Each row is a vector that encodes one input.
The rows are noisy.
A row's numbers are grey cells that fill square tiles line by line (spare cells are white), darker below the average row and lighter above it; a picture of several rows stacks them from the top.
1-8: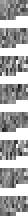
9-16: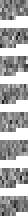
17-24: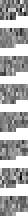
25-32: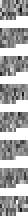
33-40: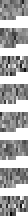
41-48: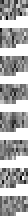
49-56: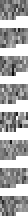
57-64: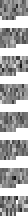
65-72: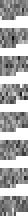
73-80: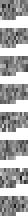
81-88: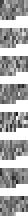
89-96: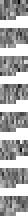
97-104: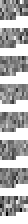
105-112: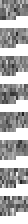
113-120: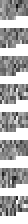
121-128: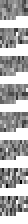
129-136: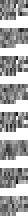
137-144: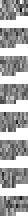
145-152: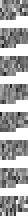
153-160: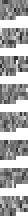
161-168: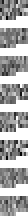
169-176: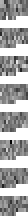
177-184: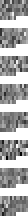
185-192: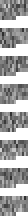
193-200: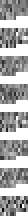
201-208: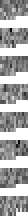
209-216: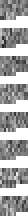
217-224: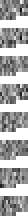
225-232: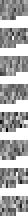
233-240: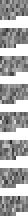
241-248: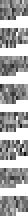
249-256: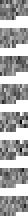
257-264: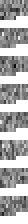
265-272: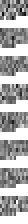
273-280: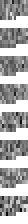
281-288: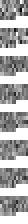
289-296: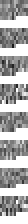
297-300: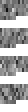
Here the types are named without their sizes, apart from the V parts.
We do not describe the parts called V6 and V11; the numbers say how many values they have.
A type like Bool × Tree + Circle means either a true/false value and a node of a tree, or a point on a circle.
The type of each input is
Bool × (Tree + V6) × V11 + Line.
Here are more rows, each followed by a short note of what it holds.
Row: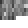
a node of a tree, a true/false value and a value of V11
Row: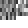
a point on a line
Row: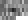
a true/false value, a value of V6 and a value of V11
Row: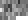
a node of a tree, a true/false value and a value of V11
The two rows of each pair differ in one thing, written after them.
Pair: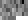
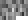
the true/false value
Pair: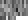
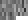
the true/false value
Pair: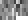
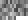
the node of the tree
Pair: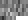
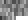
the value of V11
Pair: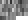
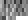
the true/false value
